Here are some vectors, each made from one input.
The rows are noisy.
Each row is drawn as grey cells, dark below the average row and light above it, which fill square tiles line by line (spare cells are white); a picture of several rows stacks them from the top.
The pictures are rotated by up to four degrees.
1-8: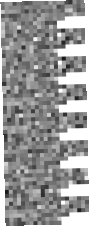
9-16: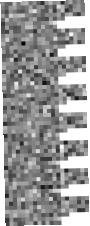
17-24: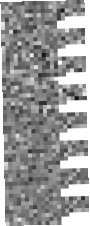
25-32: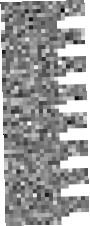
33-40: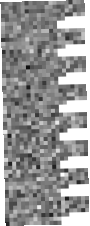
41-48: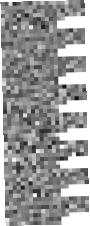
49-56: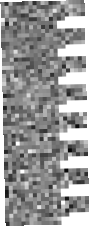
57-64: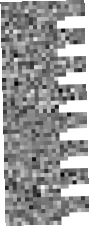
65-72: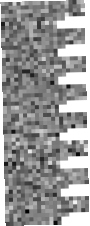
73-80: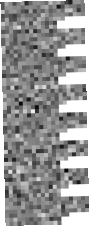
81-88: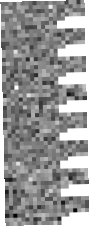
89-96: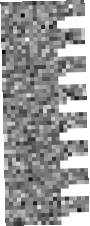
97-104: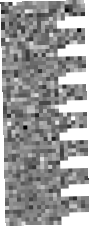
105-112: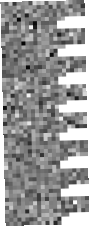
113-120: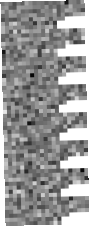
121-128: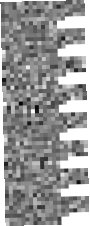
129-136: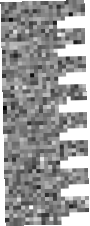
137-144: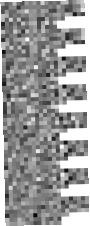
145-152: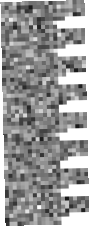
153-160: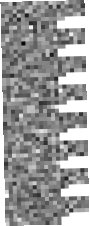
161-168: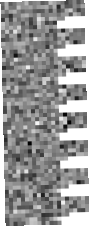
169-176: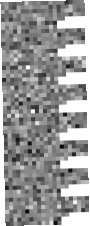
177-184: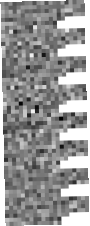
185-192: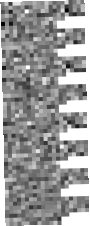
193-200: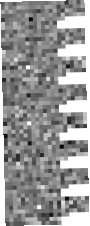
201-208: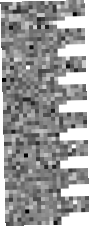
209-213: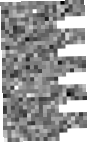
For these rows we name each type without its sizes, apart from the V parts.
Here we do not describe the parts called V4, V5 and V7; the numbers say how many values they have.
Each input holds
either a label and a value of V4, or a point on each of two lines, or a true/false value and a value of V5, or a value of V7.
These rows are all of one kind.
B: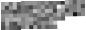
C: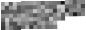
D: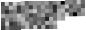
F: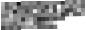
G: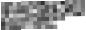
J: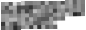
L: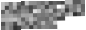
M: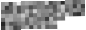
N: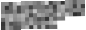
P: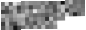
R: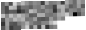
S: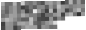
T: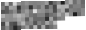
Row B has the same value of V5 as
C, F and L.
